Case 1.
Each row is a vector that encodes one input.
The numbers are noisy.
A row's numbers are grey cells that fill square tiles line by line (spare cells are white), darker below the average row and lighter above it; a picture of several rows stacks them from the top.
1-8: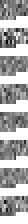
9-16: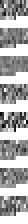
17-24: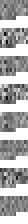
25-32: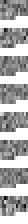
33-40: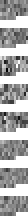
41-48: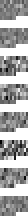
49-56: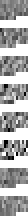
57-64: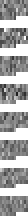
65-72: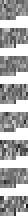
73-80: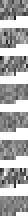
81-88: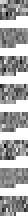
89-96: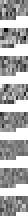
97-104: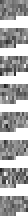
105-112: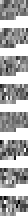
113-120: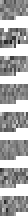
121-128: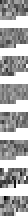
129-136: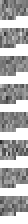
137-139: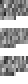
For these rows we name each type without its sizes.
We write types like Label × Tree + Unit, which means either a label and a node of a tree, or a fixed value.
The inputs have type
Bool × Tree.
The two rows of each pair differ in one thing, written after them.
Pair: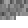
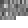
the node of the tree
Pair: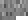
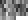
the true/false value
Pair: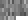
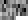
the node of the tree
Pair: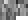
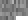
the node of the tree
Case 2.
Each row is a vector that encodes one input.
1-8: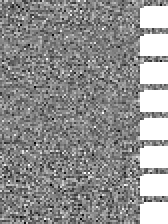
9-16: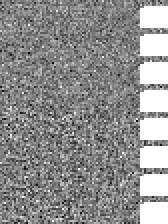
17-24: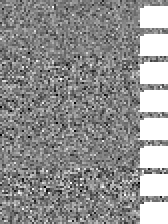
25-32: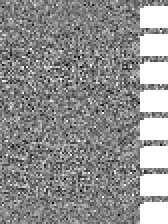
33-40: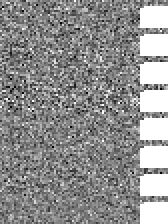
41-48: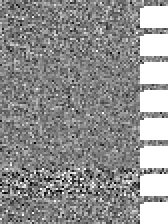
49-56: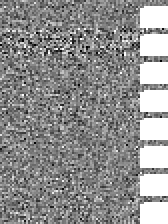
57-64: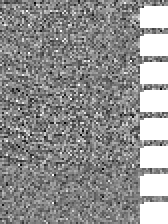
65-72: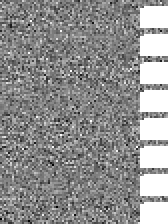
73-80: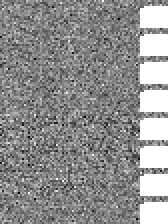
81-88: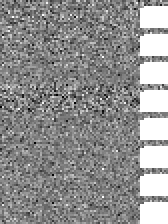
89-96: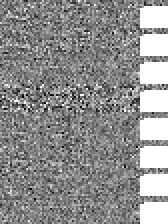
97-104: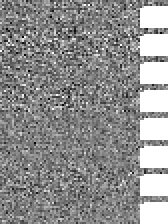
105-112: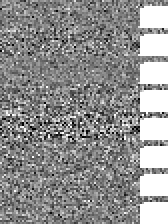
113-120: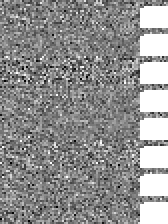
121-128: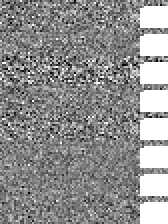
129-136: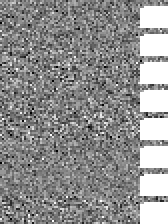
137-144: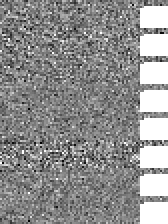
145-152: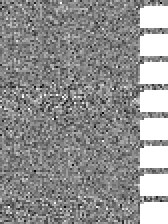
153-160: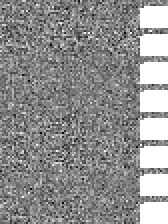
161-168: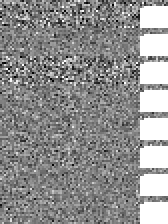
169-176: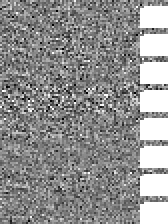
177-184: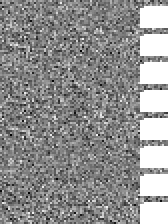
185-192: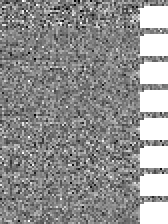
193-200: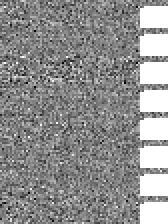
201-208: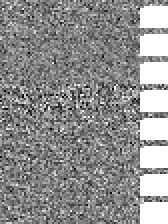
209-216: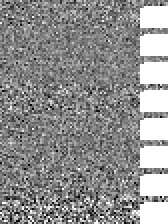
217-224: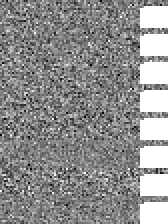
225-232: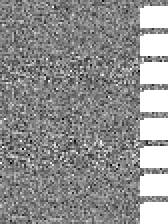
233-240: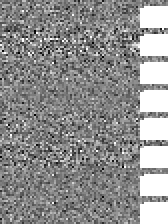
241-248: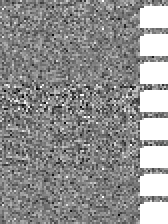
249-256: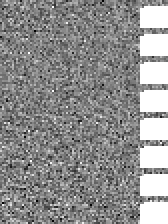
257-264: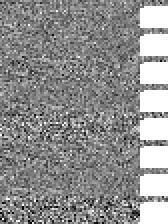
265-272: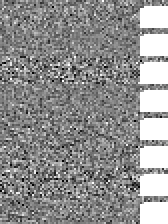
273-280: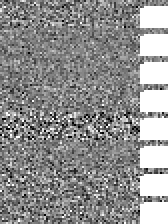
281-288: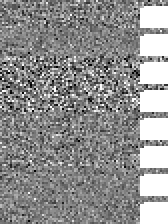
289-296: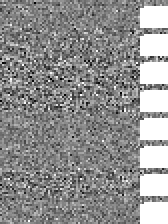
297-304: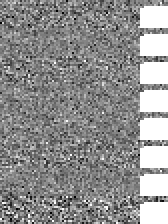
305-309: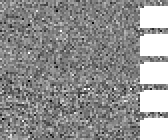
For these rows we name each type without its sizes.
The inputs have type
Bool × Bool × Bool + Label.
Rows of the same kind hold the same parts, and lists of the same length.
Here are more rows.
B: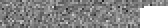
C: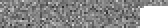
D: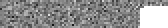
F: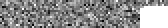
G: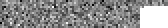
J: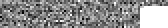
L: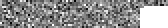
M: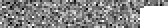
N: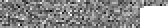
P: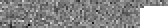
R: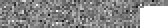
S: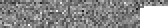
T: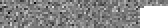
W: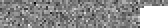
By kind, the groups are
B, C, D, F, G, P, R, S, T, W
J, L, M, N

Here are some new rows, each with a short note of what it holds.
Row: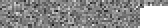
three true/false values
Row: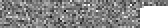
a label
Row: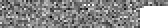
a label
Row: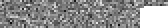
a label
